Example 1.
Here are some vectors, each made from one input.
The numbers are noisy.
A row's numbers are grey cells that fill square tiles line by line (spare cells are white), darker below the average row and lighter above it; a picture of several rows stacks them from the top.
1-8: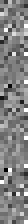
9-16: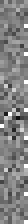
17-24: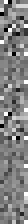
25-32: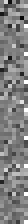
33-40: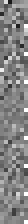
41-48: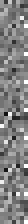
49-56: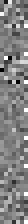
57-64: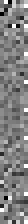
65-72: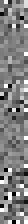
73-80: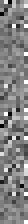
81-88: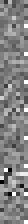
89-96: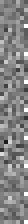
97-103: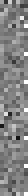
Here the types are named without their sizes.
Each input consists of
a label, together with either a fixed value, or four true/false values.
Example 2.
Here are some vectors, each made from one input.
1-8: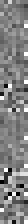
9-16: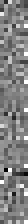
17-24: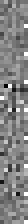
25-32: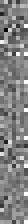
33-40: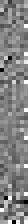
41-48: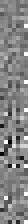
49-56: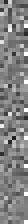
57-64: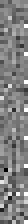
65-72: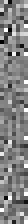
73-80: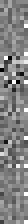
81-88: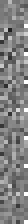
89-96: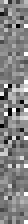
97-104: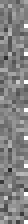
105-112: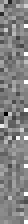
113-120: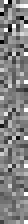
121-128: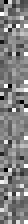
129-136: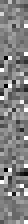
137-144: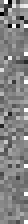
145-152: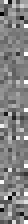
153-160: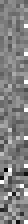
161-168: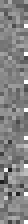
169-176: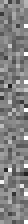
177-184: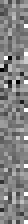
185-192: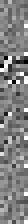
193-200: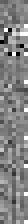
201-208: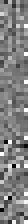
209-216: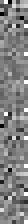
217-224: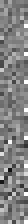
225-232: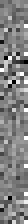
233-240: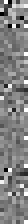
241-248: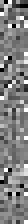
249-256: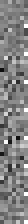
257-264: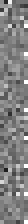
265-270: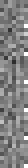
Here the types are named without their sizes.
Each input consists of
a node of a tree, together with either a fixed value, or four true/false values.
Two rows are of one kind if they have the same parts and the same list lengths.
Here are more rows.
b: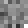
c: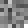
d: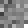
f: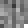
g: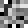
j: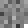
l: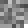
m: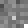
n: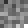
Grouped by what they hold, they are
b, c, g, j, l, m
d, f, n

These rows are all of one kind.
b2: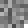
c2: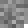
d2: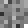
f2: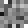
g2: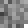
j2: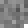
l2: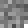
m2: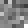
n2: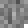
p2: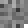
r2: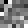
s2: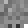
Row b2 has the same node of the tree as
d2 and n2.
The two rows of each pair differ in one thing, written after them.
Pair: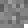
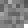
one of the four true/false values
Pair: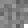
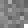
the node of the tree
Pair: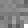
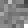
one of the four true/false values
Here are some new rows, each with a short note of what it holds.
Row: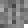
a node of a tree
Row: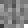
a node of a tree
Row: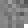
a node of a tree and four true/false values
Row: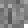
a node of a tree and four true/false values
